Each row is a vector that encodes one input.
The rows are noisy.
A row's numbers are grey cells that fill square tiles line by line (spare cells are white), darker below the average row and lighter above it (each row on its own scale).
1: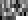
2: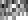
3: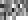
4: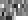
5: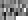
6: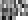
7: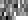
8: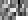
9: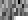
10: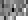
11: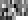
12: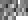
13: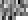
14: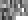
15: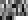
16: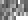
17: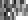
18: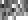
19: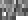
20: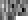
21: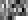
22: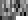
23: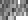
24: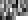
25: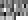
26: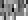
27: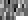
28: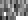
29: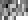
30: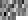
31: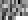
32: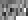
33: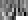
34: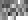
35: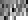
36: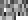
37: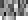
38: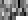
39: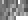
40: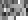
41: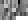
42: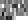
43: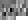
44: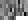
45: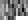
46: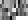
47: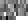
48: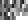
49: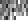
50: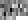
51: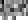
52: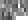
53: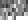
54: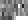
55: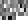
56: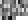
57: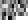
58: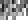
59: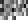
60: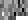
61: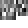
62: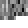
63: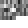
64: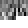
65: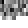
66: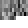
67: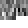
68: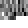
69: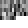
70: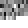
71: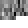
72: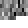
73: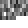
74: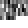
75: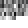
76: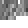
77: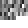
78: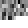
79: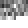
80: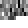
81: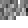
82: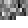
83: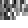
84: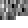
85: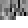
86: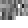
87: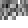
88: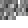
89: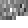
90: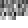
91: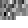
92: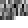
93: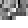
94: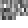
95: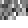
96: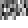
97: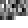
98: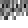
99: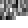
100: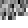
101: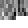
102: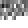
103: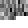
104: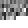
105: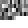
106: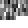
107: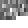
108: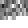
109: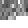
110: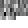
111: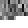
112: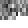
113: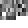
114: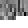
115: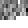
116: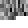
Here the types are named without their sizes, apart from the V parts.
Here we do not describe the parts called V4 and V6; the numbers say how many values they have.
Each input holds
either a value of V4 and a value of V6, or a list of points on a line.
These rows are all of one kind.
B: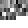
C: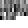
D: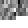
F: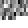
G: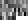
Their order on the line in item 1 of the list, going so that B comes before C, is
F, D, B, C, G.
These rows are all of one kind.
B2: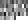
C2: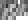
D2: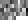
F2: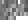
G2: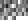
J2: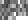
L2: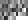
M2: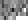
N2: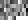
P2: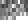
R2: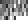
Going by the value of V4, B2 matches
D2 and N2.
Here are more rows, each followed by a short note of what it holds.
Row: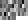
the empty list
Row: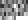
a value of V4 and a value of V6
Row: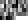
a list of one item
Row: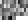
a list of two items
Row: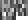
a list of two items
